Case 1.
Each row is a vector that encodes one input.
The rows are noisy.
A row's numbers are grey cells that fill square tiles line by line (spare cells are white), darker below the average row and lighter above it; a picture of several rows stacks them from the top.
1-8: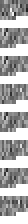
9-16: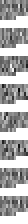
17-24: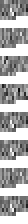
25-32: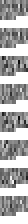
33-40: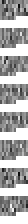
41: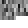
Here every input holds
a point on a 5-point line.
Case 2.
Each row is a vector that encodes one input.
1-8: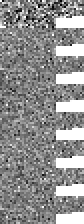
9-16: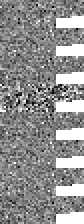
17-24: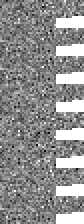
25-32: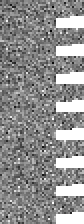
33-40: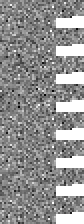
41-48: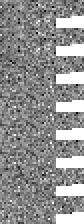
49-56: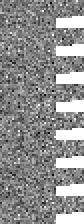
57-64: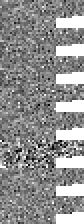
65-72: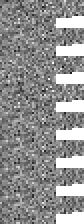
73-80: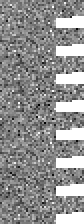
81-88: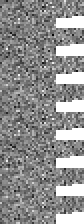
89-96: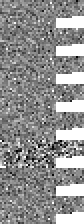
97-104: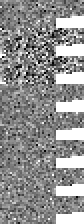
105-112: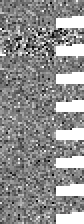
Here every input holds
either a fixed value, or three true/false values.
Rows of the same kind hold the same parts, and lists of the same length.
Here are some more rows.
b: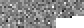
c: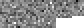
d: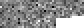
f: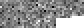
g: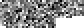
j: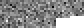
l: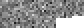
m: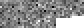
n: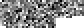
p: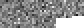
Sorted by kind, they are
b, c, d, f, j, l, m, p
g, n

